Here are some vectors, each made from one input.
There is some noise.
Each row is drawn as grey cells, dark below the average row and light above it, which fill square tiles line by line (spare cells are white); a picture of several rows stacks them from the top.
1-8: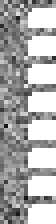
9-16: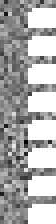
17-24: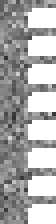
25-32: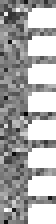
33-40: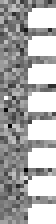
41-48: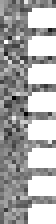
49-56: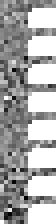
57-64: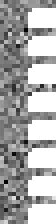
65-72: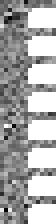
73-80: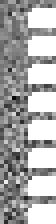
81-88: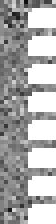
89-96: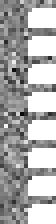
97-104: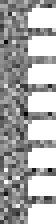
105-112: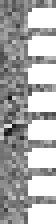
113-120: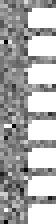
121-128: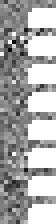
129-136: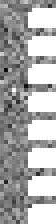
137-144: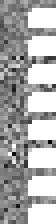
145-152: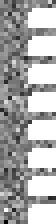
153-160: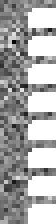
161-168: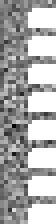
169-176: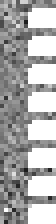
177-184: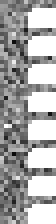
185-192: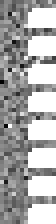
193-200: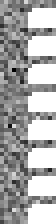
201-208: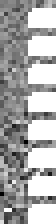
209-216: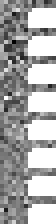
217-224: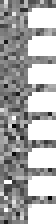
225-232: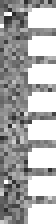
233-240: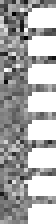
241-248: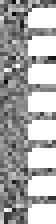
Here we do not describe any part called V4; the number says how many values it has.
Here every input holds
either a point on a 10-point circle, or a list of up to two items, each a point on a 9-point line and a value of V4.
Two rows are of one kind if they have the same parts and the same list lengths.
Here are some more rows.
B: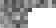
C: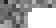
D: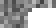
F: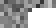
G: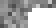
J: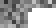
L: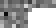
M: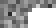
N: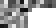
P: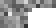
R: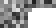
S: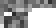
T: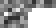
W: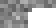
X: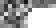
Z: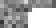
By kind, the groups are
B, D, F
C, G, J, M, P, W, Z
L, N
R, S, T, X

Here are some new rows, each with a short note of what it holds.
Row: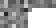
the empty list
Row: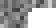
a list of one item
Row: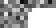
a point on a 10-point circle
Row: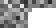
a point on a 10-point circle
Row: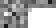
a point on a 10-point circle
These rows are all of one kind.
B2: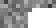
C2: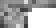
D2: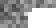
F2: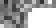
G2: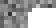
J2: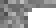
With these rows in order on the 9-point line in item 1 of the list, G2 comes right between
C2 and F2.
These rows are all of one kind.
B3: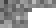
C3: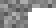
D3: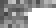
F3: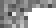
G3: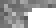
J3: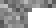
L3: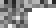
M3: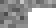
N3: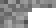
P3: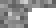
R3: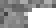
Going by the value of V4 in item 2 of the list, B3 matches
D3, L3, M3 and P3.
